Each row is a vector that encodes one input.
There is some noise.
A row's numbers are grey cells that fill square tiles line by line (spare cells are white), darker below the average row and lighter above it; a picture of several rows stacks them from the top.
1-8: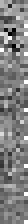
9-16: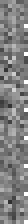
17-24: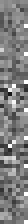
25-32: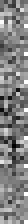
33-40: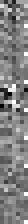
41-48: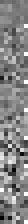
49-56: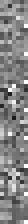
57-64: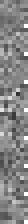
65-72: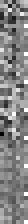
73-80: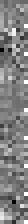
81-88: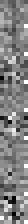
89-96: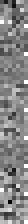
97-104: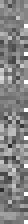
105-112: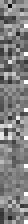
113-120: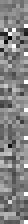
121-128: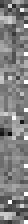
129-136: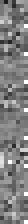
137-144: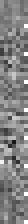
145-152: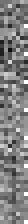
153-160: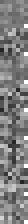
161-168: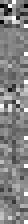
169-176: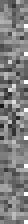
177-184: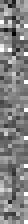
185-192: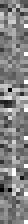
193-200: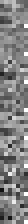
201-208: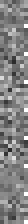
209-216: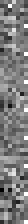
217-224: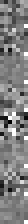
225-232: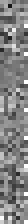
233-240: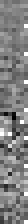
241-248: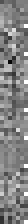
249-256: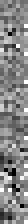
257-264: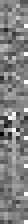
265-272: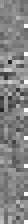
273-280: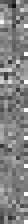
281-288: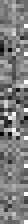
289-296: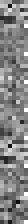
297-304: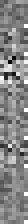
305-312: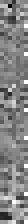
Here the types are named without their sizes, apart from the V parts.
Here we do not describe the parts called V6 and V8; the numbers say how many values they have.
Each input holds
a value of V6, together with either a point on a circle, a node of a tree, a true/false value and a value of V8, or a fixed value.
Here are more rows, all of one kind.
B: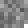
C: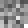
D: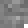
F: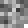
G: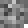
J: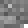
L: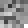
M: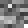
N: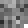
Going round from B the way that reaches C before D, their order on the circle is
B, F, G, C, M, D, J, L, N.
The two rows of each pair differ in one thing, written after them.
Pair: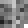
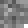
the node of the tree
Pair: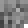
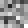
the value of V8
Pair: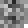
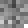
the value of V6
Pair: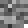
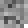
the true/false value
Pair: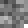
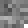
the place on the circle
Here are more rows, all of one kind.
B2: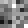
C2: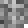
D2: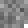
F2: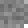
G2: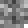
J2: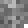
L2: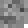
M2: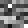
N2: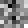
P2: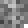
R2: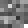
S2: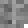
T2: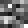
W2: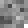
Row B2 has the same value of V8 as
D2, J2, L2 and P2.
